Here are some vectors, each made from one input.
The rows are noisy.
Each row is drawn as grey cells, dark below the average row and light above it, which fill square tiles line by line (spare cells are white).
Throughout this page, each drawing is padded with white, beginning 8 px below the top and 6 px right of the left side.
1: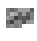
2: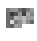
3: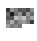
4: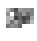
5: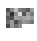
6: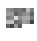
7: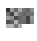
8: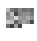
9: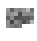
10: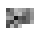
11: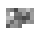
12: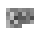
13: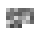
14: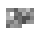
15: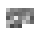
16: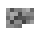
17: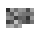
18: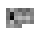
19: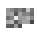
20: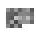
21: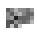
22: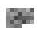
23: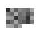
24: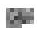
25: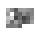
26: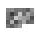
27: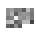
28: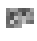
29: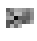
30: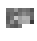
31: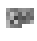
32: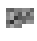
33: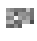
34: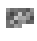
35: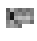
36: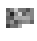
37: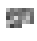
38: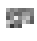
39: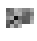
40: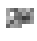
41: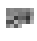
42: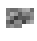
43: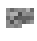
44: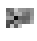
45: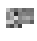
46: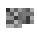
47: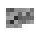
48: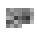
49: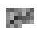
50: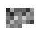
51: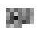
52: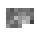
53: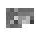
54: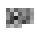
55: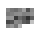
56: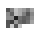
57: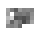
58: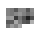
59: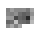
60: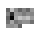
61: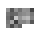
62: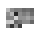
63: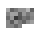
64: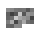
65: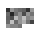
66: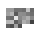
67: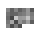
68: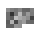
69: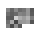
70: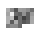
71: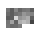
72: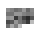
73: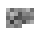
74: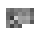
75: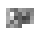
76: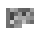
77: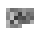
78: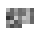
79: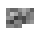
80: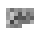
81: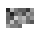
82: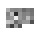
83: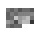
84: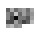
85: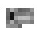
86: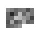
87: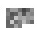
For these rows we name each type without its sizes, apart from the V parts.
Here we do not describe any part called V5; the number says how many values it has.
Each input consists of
a true/false value, together with either a point on a line, or a value of V5.
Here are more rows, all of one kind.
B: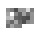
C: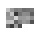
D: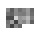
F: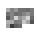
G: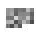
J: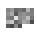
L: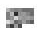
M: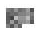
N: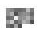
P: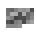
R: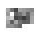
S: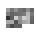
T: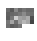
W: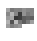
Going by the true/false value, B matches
P, R and W.
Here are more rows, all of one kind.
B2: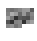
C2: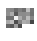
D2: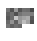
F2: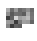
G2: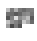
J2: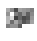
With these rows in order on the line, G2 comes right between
F2 and J2.
